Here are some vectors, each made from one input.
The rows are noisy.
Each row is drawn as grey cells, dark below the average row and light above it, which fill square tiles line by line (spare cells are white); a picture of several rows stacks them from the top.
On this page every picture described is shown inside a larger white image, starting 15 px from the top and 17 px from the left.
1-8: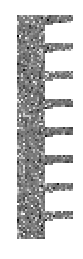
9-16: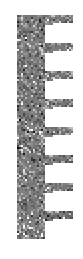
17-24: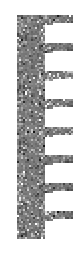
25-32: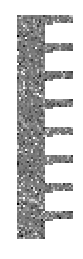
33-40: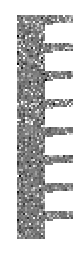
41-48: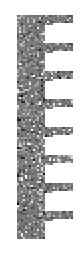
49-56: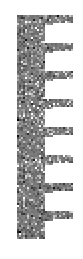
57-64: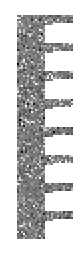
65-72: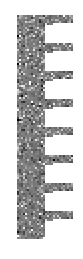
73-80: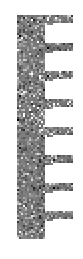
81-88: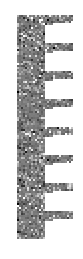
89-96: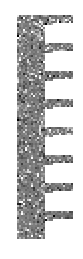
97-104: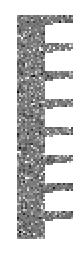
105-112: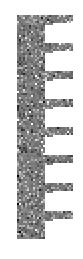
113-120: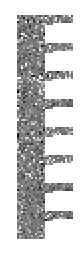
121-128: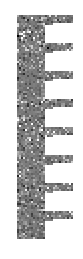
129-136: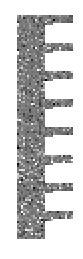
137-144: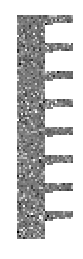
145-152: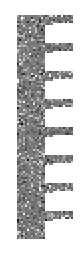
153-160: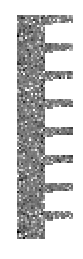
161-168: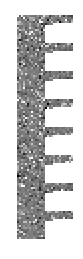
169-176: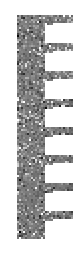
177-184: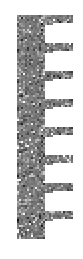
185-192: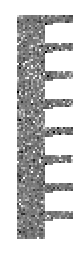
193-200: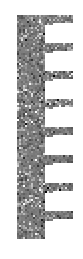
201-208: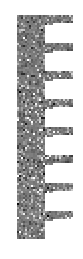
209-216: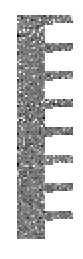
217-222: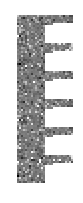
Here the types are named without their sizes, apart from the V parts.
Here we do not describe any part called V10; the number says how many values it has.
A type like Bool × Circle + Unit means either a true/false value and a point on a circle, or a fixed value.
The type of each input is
(Bool × Bool × Bool × Bool + Line) × V10.
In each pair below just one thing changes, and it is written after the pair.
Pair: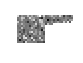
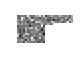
the place on the line
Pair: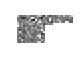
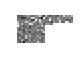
the place on the line
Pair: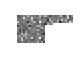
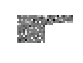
the value of V10
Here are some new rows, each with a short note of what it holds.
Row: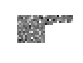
a point on a line and a value of V10
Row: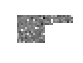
four true/false values and a value of V10
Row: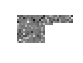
four true/false values and a value of V10
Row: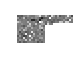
a point on a line and a value of V10
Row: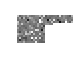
a point on a line and a value of V10
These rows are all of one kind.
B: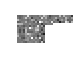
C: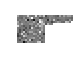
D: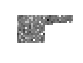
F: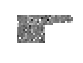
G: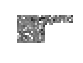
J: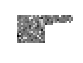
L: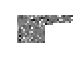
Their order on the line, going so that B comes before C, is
B, D, G, C, F, J, L.
